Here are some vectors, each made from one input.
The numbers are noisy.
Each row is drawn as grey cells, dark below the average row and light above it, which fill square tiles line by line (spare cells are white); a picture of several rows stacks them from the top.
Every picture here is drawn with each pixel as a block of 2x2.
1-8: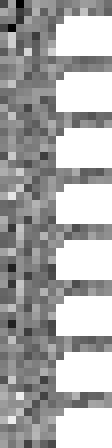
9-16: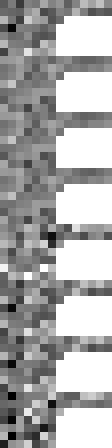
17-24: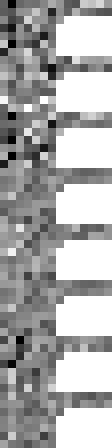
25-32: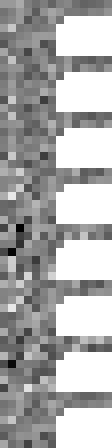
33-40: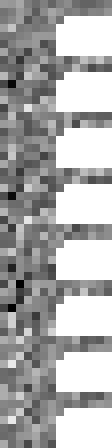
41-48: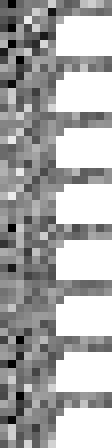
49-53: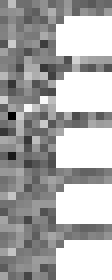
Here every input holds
a node of a 7-node tree and a true/false value.
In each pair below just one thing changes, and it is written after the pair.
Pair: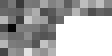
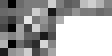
the node of the tree
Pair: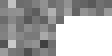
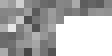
the node of the tree
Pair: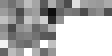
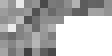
the true/false value
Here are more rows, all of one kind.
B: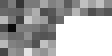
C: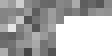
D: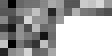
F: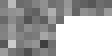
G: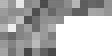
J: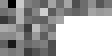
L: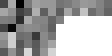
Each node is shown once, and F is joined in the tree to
B and L.
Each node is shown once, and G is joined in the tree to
C.
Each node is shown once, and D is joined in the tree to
B and J.
